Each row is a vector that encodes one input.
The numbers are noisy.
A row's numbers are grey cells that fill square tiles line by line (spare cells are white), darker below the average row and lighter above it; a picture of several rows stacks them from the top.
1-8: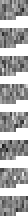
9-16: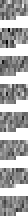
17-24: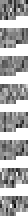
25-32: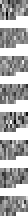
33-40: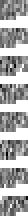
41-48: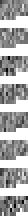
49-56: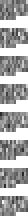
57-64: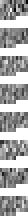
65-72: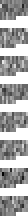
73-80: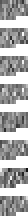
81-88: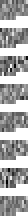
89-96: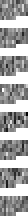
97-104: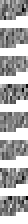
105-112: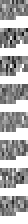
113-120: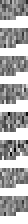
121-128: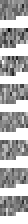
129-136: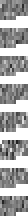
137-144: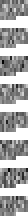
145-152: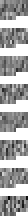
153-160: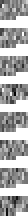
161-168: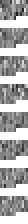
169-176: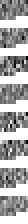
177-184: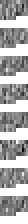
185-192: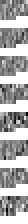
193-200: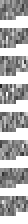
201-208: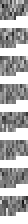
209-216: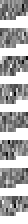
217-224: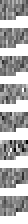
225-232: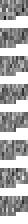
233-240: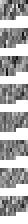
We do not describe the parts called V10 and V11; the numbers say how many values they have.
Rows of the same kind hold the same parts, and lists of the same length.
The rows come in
2 kinds.
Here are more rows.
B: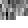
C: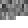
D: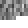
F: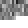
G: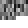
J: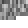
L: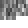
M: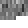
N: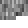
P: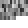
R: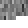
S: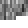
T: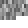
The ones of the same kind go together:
B, G
C, D, F, J, L, M, N, P, R, S, T

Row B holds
one of 6 labels and a true/false value.
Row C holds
a true/false value, a value of V10 and a value of V11.
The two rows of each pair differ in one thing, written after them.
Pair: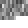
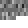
the true/false value
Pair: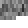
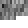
the value of V10
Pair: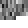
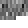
the value of V11
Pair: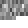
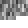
the value of V10
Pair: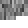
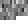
the value of V11
